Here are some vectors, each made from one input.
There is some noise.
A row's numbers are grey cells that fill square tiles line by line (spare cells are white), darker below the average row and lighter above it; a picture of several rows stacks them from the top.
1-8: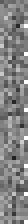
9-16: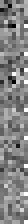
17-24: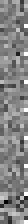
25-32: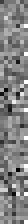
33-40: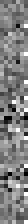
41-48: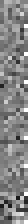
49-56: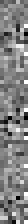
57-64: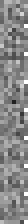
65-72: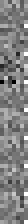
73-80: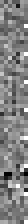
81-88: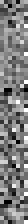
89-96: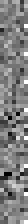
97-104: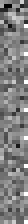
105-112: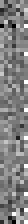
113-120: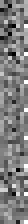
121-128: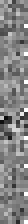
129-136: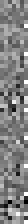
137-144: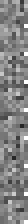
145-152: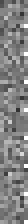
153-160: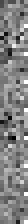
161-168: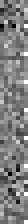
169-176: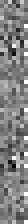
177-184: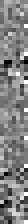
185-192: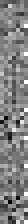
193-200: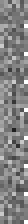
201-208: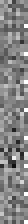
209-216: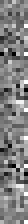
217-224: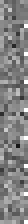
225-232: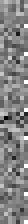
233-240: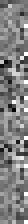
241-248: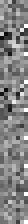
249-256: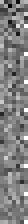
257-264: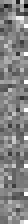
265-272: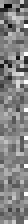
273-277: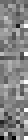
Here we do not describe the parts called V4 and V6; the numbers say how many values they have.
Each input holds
either a point on each of two 9-point circles and a value of V4, or a node of an 8-node tree, or four true/false values, or a value of V6.
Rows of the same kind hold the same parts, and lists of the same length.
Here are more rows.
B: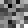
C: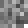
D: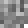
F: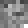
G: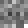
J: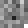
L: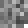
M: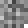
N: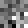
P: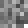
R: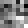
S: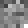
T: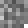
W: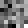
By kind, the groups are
B, N, W
C, D, G, J, L, M, P, T
F, S
R

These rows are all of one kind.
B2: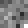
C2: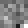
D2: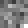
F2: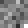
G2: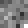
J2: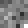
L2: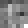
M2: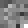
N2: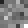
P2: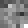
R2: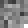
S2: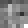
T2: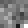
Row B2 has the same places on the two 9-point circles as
F2, G2 and J2.
